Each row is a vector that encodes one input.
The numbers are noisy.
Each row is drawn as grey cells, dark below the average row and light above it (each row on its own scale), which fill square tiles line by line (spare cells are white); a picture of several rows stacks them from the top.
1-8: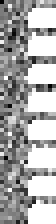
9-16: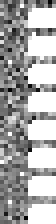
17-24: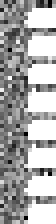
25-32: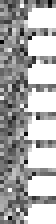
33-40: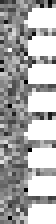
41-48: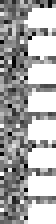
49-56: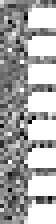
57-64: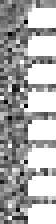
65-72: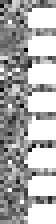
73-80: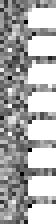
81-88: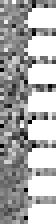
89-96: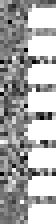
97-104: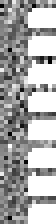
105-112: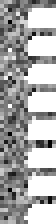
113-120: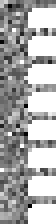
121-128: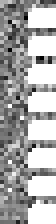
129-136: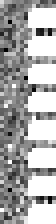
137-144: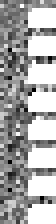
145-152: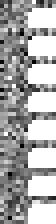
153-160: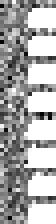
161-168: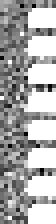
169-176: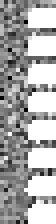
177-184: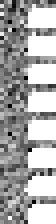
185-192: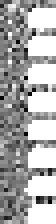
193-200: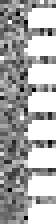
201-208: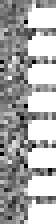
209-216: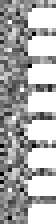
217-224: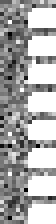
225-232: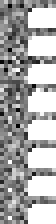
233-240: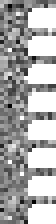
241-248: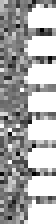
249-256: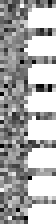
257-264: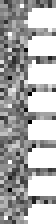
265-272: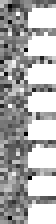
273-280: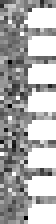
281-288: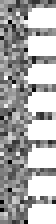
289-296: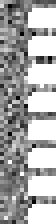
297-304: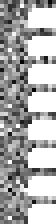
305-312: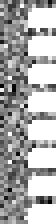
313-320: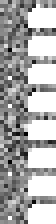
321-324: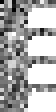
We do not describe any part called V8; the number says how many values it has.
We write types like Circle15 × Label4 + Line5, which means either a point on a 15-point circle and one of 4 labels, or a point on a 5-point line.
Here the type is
Bool × Label5 + V8.
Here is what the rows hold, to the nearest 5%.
About 55% of them hold one of 5 labels and a true/false value. The rest hold a value of V8.
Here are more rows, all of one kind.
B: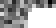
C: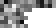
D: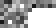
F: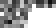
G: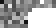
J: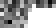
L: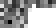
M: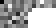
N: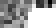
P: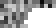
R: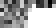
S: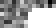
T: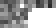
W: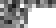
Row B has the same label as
G, M and S.
